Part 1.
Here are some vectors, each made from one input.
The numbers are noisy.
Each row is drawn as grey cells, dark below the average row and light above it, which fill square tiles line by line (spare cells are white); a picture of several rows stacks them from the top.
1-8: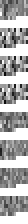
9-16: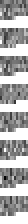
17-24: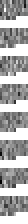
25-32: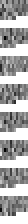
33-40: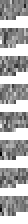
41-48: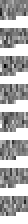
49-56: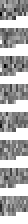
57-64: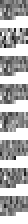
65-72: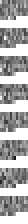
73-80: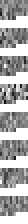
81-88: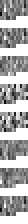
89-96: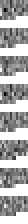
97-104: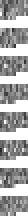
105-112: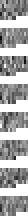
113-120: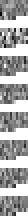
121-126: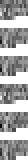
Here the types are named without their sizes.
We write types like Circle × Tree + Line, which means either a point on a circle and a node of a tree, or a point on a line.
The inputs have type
List(Line).
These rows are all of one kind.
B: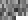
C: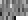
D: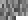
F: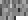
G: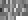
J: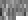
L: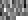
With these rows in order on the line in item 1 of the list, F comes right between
C and G.
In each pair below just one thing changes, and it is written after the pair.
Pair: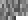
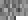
the place on the line in item 1 of the list
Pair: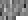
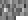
the place on the line in item 2 of the list
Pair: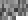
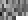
the place on the line in item 2 of the list
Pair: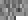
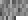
the place on the line in item 2 of the list
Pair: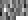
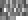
the place on the line in item 2 of the list
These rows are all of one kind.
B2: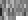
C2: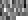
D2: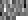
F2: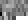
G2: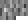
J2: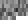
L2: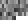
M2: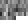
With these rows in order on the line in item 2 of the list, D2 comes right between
C2 and F2.
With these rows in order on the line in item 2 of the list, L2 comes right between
G2 and M2.
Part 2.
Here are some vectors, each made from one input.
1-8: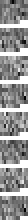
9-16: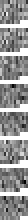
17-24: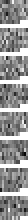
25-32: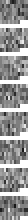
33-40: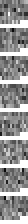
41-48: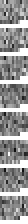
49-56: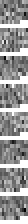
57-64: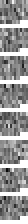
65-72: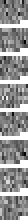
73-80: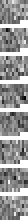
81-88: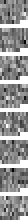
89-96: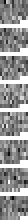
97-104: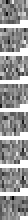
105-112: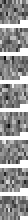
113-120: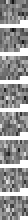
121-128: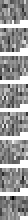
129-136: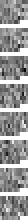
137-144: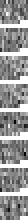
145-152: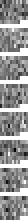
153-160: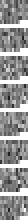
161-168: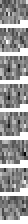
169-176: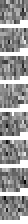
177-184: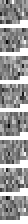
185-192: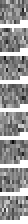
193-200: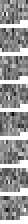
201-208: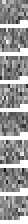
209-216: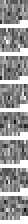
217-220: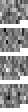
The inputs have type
Bool × (Circle17 + Unit).
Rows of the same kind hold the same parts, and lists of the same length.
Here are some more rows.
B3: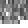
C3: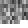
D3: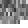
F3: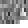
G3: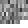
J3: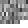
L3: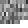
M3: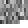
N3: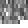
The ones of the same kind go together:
B3, G3, J3, L3, N3
C3, D3, F3, M3

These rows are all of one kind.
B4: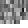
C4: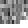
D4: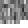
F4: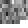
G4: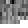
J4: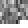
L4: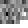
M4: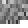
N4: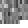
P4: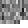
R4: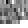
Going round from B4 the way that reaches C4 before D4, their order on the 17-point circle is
B4, P4, M4, J4, N4, G4, C4, L4, F4, R4, D4.
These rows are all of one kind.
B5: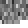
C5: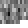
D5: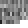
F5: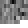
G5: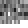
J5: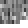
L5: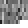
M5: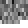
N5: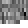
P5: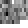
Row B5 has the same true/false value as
F5, G5, M5 and N5.
